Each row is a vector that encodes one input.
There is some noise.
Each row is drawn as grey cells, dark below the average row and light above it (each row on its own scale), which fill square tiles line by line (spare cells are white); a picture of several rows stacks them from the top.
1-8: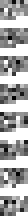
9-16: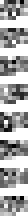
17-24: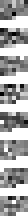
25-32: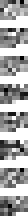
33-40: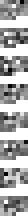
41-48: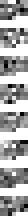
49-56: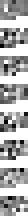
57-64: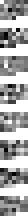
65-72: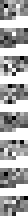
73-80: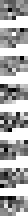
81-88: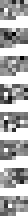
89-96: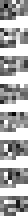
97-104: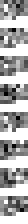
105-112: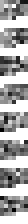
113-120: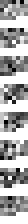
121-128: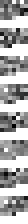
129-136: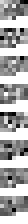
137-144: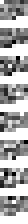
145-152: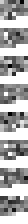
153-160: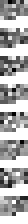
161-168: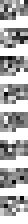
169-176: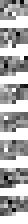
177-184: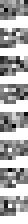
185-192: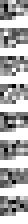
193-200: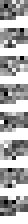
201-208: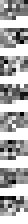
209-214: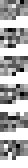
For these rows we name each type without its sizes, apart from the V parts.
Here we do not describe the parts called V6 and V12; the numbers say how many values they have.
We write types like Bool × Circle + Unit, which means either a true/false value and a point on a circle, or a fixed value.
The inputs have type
(Bool × Circle + V12) × V6.
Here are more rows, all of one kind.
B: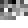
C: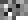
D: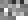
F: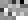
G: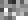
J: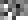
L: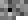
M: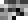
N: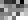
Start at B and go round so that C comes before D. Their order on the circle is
B, C, J, M, N, F, D, G, L.
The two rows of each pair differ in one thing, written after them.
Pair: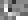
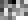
the true/false value
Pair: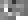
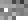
the place on the circle
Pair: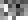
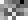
the value of V6
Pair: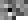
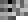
the true/false value
